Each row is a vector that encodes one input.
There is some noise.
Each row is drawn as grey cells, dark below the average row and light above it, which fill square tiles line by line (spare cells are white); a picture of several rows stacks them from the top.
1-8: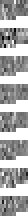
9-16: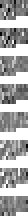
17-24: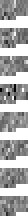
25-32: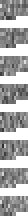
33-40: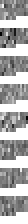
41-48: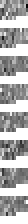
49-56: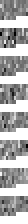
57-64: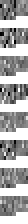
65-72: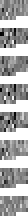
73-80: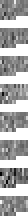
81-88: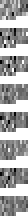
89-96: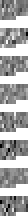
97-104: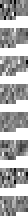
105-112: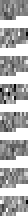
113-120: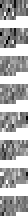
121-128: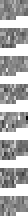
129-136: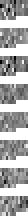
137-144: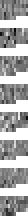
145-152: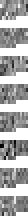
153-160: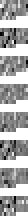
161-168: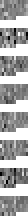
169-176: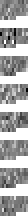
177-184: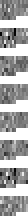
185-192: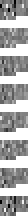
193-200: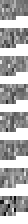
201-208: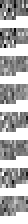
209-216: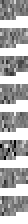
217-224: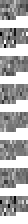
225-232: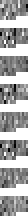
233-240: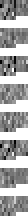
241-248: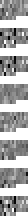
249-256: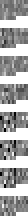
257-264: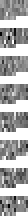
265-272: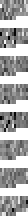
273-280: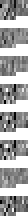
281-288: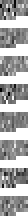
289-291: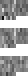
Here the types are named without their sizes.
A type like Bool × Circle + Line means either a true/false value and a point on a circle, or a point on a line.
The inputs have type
Bool × (Circle + Unit).
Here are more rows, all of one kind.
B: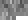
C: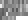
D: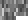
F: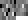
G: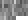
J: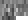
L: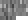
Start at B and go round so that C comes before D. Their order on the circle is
B, C, L, J, D, F, G.
